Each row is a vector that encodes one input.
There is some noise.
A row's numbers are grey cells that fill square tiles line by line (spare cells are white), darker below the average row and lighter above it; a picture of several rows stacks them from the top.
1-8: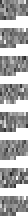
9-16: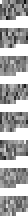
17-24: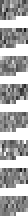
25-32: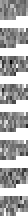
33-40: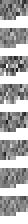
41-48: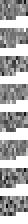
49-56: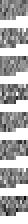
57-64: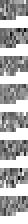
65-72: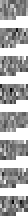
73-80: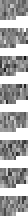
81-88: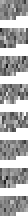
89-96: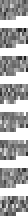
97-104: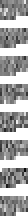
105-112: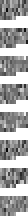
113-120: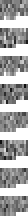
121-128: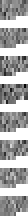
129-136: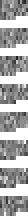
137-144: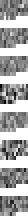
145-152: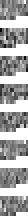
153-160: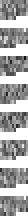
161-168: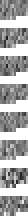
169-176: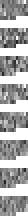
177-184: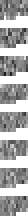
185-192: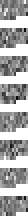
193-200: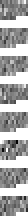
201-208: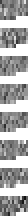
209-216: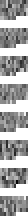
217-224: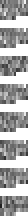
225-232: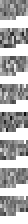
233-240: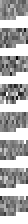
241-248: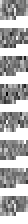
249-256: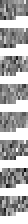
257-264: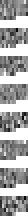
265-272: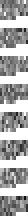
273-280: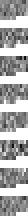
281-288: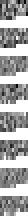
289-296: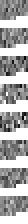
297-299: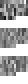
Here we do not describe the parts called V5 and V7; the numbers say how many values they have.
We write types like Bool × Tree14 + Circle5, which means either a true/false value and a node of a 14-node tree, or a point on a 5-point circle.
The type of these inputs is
((Bool × Bool × Bool × Bool + Unit) × Label12 + V7) × V5.
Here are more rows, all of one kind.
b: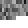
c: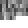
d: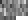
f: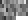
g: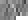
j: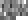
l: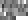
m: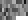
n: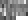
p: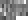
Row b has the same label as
f and m.
